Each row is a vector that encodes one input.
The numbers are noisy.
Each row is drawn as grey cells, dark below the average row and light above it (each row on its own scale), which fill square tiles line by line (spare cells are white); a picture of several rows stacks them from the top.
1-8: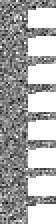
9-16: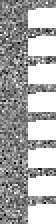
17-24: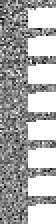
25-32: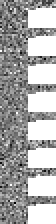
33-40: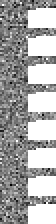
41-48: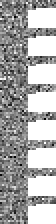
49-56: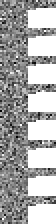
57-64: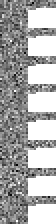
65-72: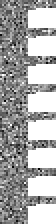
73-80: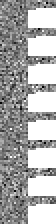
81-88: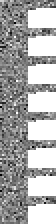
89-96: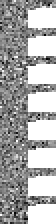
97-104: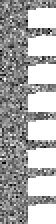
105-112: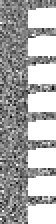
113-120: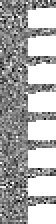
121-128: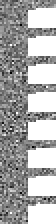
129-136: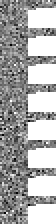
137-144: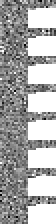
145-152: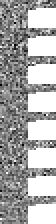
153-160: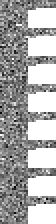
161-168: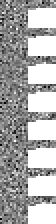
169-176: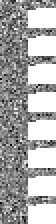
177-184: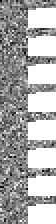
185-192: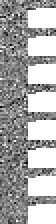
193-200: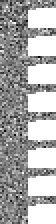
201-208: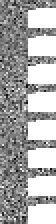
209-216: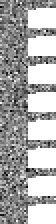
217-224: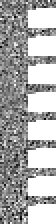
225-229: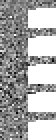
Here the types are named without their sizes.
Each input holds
a label, together with either a label, or four true/false values.
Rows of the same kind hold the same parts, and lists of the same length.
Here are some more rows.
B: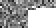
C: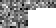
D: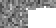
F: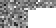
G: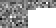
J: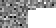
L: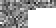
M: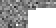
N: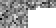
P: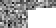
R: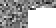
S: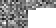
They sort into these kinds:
B, D, R
C, F, G, J, L, M, N, P, S

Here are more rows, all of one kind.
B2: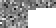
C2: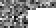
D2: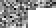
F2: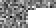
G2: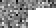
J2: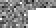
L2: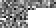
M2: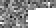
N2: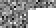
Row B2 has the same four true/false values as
F2, L2 and M2.
